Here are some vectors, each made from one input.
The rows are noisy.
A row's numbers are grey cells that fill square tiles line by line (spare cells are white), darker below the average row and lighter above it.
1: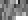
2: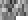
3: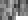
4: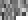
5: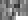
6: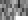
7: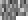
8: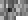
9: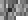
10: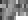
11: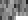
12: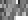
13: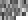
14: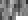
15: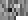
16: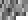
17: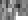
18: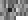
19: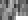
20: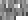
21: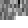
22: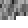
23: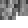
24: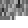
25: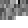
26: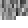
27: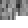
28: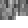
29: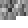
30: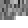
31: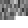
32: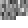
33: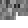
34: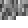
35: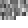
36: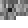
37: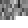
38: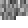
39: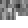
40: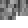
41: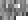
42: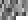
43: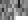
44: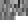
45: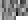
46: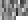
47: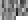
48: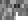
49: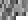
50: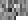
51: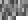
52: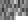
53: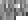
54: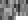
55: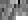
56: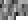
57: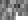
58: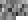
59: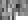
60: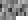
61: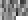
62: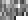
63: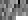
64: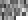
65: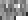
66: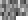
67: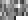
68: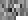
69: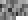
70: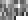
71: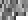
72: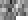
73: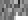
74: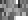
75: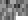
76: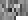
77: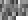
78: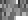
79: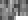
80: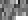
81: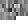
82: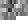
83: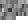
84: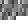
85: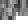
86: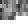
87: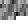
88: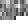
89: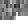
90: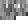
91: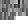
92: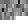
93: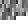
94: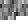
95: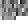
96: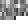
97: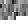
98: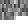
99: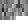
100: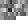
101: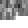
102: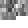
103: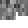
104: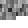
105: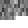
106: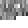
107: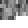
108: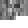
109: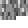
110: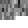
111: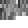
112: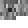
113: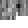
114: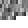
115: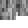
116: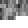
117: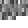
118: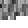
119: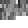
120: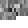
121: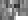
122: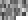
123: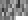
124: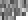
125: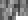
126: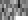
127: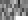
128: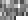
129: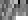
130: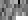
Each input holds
either a point on a 7-point line and a true/false value, or a point on a 12-point line.
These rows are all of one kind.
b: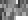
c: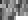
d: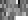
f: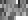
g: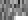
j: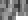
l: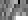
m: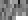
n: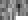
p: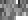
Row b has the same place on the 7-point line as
c, d, f and p.
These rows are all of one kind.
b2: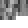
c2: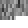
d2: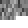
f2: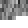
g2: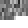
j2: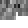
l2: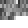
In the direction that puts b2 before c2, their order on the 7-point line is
l2, f2, b2, g2, j2, d2, c2.
